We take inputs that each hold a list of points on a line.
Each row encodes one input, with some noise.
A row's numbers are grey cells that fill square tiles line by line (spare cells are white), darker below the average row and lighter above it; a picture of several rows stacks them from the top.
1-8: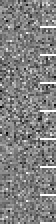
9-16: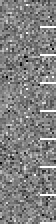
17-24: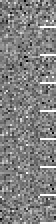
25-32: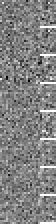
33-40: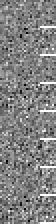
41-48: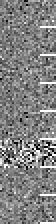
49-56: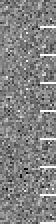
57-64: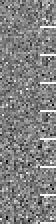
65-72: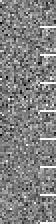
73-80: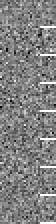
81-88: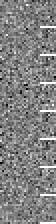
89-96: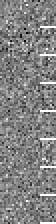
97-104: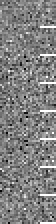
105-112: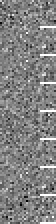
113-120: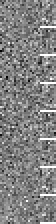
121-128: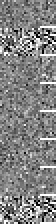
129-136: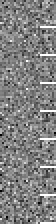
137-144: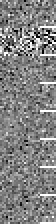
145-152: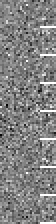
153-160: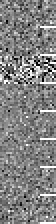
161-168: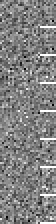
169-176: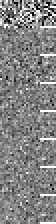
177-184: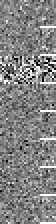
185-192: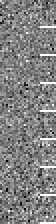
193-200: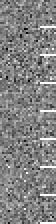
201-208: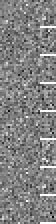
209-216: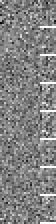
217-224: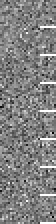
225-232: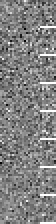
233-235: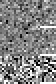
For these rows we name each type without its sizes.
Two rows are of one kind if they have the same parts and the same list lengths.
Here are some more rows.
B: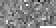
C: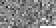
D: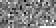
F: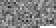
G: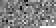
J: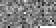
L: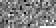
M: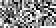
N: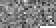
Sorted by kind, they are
B, F, J, N
C, D, G, L
M

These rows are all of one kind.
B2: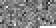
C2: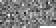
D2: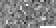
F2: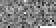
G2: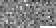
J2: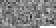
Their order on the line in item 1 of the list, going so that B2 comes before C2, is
F2, G2, D2, J2, B2, C2.
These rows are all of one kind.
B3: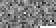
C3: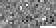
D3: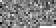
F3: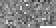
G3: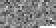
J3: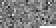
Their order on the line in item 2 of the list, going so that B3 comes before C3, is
G3, F3, D3, B3, J3, C3.
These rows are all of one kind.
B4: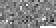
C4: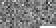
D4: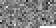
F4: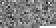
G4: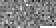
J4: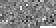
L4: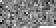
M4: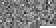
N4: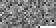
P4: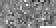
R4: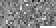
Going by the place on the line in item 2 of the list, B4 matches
C4, J4, M4 and N4.
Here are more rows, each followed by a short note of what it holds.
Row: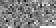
a list of one item
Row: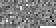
a list of two items
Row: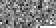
a list of one item
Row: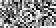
the empty list
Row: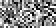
the empty list
